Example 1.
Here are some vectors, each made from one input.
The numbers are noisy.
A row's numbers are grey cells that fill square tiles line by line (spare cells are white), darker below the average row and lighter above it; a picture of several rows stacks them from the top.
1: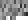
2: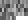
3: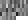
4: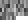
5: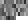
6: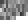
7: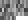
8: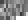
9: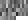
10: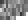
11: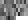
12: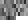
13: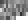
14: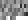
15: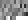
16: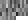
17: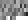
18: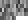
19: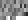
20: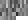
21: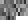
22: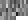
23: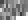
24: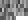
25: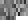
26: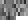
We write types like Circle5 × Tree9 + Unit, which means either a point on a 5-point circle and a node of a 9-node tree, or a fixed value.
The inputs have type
Label5.
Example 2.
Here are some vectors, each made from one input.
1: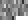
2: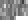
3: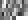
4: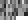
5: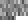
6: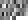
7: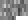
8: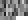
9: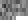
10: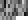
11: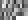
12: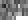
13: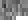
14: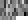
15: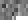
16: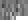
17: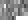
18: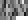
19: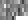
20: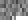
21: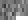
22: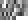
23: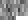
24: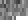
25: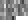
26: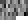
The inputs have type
Line4.
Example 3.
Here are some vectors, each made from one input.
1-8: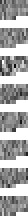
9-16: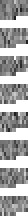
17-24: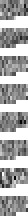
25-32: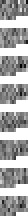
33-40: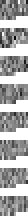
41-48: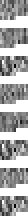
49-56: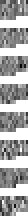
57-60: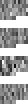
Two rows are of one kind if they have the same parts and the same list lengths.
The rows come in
2 kinds.
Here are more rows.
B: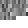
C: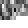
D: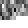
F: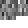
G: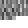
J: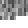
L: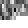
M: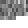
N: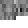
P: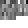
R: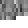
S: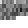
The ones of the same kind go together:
B, F, G, J, M, N, P, R, S
C, D, L

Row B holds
a point on each of two 7-point lines.
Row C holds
a fixed value.
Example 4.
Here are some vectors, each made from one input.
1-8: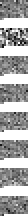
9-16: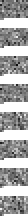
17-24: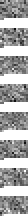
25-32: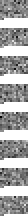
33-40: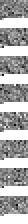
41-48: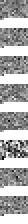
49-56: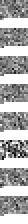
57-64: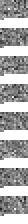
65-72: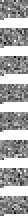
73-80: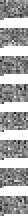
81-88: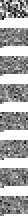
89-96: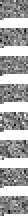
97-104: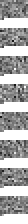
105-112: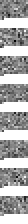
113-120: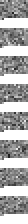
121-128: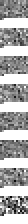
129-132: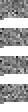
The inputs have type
Bool × Bool × Bool × Bool + Unit.
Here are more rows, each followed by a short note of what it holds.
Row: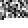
a fixed value
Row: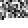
a fixed value
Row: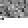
four true/false values
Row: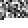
a fixed value
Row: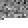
four true/false values
